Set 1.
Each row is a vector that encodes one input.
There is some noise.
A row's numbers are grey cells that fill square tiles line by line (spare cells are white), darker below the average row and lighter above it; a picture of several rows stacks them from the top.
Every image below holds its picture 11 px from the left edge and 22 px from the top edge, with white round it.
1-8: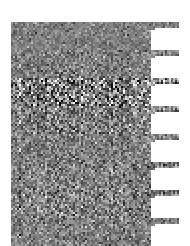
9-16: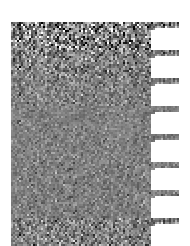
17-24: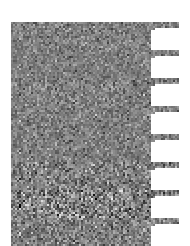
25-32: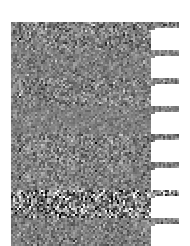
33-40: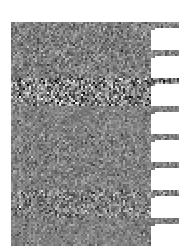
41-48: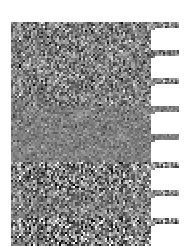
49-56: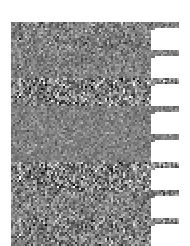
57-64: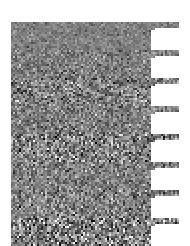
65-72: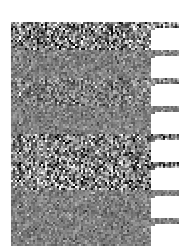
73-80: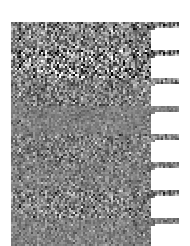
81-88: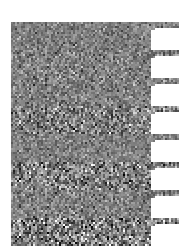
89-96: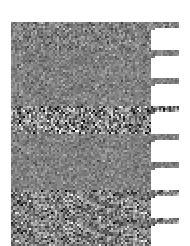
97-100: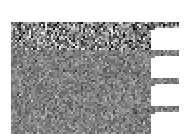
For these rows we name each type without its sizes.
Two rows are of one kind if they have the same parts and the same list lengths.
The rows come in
3 kinds.
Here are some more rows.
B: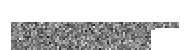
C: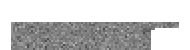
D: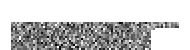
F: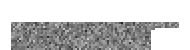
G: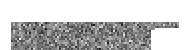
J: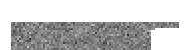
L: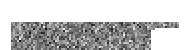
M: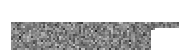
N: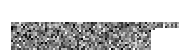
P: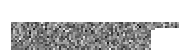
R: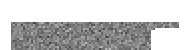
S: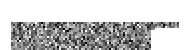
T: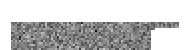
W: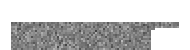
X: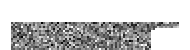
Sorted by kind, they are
B, C, F, G, L, M, P, R, T, W
D, J, S
N, X

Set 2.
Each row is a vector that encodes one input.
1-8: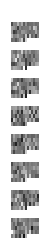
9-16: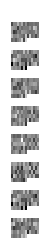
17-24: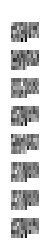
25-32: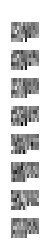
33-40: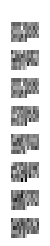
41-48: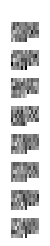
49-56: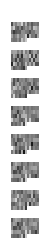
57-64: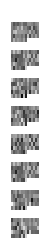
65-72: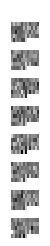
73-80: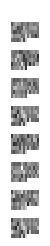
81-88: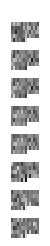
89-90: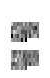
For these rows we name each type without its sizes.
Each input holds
a node of a tree and a true/false value.
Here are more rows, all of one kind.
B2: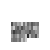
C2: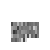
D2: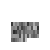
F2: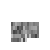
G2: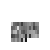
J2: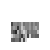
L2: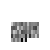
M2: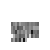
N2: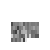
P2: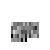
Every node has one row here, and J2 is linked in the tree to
N2.
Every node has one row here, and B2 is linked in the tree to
C2.
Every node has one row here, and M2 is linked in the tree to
N2.
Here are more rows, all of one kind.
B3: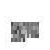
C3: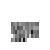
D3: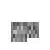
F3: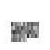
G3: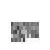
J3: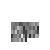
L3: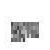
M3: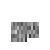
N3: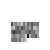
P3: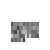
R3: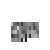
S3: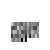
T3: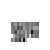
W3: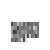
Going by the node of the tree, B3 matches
D3, G3, L3 and P3.
